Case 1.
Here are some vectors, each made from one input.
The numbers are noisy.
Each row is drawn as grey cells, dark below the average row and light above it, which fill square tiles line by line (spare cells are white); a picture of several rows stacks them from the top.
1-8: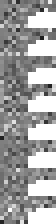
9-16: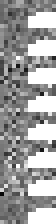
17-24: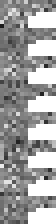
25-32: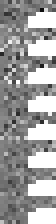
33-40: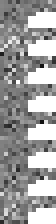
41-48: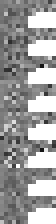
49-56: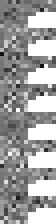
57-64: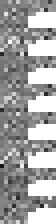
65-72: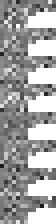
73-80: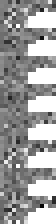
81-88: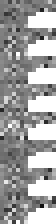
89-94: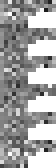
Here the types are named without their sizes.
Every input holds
a point on a line.
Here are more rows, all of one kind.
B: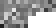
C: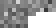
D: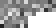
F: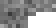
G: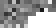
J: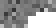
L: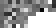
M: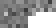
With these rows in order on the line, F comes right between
J and M.
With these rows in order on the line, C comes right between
B and M.
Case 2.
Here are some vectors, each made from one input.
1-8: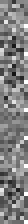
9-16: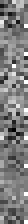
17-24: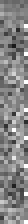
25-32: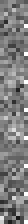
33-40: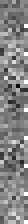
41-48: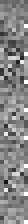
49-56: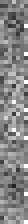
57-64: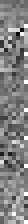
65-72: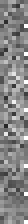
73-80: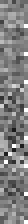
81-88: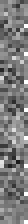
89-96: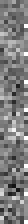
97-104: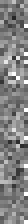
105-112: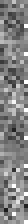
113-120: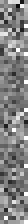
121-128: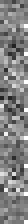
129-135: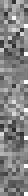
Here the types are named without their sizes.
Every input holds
a point on a line.
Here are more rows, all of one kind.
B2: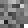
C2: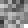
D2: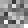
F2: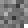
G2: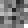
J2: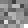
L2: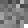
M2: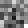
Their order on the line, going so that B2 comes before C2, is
M2, B2, F2, G2, L2, C2, J2, D2.
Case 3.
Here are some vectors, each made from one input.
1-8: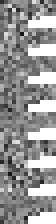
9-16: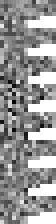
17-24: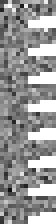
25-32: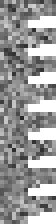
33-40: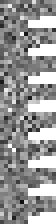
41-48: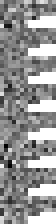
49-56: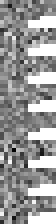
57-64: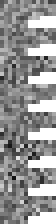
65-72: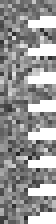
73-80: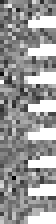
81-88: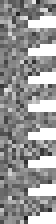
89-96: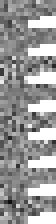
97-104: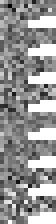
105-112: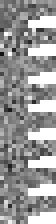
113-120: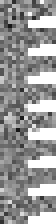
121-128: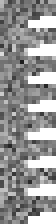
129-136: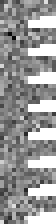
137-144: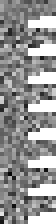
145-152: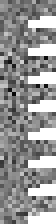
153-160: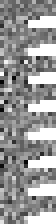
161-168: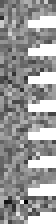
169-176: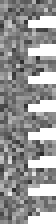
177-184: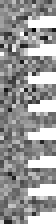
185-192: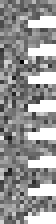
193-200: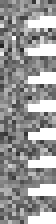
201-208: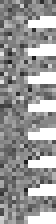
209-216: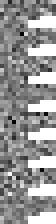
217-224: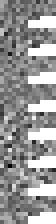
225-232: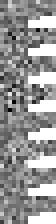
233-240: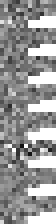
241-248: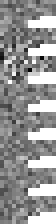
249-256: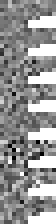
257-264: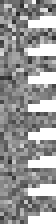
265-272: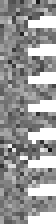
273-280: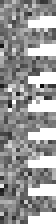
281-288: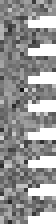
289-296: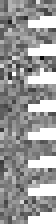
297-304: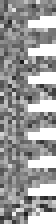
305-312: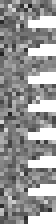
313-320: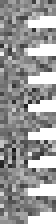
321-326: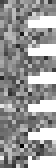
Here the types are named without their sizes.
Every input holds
a point on a circle.
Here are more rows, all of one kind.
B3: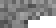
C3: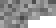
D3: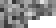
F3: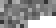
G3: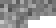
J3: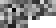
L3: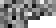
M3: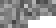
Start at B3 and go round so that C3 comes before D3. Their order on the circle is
B3, F3, M3, J3, G3, C3, D3, L3.
